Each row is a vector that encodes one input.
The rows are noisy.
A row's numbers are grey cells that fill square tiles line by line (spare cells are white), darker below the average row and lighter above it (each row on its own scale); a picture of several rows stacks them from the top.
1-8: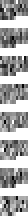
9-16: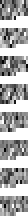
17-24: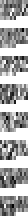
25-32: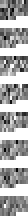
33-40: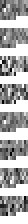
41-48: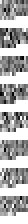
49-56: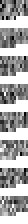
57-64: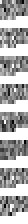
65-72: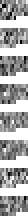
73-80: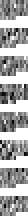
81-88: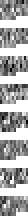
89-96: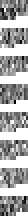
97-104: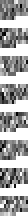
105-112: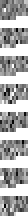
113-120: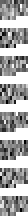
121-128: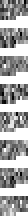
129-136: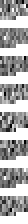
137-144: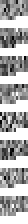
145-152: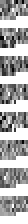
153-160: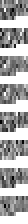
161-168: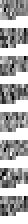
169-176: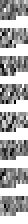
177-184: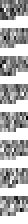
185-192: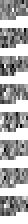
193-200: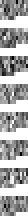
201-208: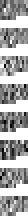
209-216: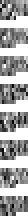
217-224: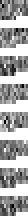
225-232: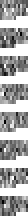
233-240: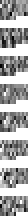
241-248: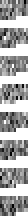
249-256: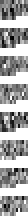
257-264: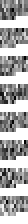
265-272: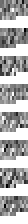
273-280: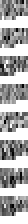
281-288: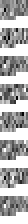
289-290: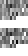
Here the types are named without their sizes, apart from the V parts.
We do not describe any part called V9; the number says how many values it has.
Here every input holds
either a point on a circle and a value of V9, or three true/false values.
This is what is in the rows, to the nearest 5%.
About 45% of them hold a point on a circle and a value of V9. The rest hold three true/false values.
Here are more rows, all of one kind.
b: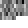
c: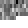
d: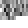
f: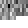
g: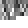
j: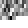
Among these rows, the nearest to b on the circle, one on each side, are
f and j.
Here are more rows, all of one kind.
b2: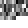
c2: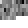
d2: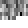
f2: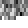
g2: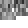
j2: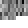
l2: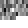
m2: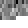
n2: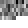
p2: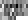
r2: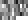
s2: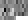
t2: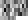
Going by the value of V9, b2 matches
g2, m2 and n2.
